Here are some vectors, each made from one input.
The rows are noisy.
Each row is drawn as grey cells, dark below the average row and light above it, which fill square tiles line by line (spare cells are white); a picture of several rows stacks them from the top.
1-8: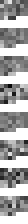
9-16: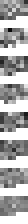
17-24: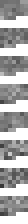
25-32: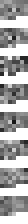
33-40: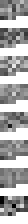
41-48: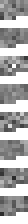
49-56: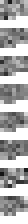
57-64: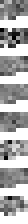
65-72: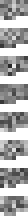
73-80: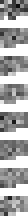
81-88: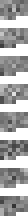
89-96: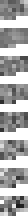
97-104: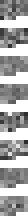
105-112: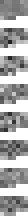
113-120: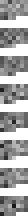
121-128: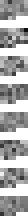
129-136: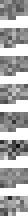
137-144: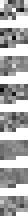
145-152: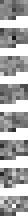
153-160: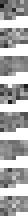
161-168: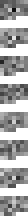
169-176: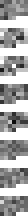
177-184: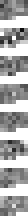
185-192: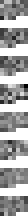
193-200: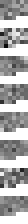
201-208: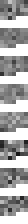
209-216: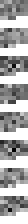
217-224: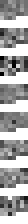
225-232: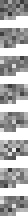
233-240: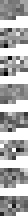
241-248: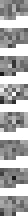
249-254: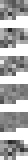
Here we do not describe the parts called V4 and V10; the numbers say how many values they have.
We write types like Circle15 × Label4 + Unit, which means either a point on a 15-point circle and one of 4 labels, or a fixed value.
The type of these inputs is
Bool × Bool × Bool × V10 + Line6 × (Line9 + V4).
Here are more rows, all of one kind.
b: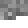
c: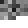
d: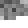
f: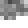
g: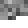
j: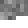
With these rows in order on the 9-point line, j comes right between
b and c.
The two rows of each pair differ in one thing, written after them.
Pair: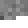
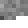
one of the three true/false values
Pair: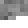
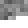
one of the three true/false values
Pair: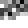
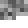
one of the three true/false values
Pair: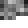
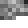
the value of V10
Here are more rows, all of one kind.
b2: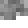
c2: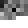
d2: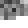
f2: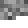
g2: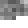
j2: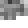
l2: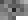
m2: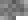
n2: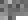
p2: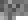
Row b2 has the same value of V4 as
g2 and m2.
